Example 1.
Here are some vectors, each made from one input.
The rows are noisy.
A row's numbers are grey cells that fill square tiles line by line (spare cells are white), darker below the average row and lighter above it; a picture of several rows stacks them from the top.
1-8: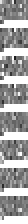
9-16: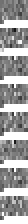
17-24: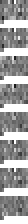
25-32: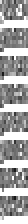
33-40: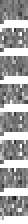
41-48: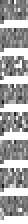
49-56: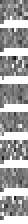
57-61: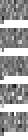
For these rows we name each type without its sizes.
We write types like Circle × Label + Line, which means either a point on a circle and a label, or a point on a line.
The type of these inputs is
Line.
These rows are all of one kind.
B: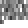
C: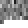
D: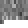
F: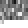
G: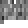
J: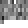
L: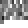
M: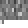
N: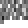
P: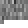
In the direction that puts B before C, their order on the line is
J, G, L, B, D, C, N, P, M, F.
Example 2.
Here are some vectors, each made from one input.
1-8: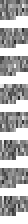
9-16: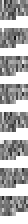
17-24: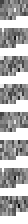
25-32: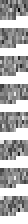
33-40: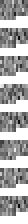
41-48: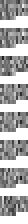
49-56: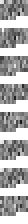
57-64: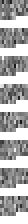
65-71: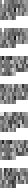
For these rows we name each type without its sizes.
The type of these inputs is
Line.
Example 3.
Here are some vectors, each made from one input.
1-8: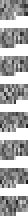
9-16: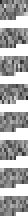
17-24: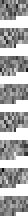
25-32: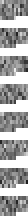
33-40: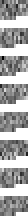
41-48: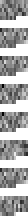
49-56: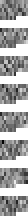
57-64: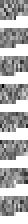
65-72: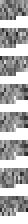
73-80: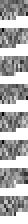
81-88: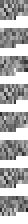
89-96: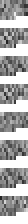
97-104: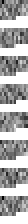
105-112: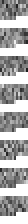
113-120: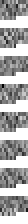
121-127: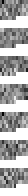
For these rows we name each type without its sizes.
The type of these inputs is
Line.
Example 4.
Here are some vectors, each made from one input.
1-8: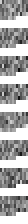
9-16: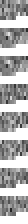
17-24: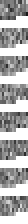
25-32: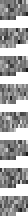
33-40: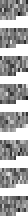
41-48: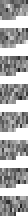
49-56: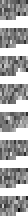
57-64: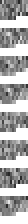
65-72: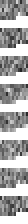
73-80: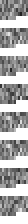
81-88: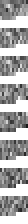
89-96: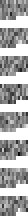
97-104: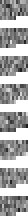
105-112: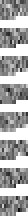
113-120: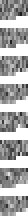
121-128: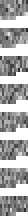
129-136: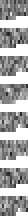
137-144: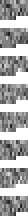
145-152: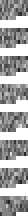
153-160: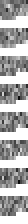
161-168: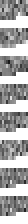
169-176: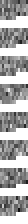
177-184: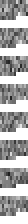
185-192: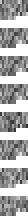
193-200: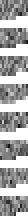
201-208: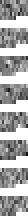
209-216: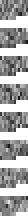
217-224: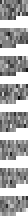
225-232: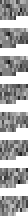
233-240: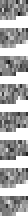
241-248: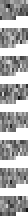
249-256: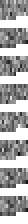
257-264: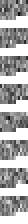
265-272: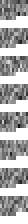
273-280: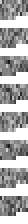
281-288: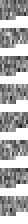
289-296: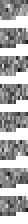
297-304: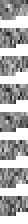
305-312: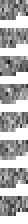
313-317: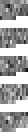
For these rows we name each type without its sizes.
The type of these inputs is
Bool × Bool × Bool × Bool.
